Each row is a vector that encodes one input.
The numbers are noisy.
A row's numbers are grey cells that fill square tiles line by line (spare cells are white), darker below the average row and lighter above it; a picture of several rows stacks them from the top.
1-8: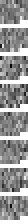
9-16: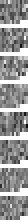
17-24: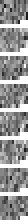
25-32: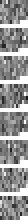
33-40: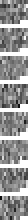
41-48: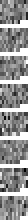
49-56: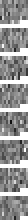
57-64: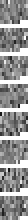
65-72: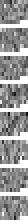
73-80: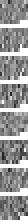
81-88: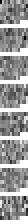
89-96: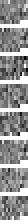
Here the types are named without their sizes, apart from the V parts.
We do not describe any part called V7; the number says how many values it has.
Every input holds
a true/false value, together with either a point on a line, or a value of V7.
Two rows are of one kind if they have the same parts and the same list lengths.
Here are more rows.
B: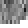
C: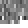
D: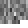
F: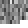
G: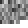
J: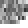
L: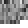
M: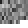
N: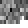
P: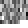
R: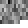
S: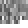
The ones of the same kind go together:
B, F, G, J, L, M, R
C, D, N, P, S

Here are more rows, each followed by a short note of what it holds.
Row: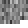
a true/false value and a value of V7
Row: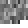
a point on a line and a true/false value
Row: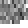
a point on a line and a true/false value
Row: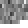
a true/false value and a value of V7
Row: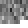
a point on a line and a true/false value
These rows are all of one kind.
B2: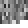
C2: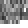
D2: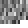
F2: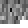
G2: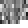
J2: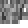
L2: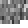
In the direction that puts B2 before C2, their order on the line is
B2, G2, F2, D2, L2, C2, J2.
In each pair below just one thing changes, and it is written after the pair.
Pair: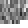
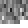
the place on the line
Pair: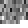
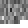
the true/false value
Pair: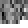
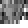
the true/false value
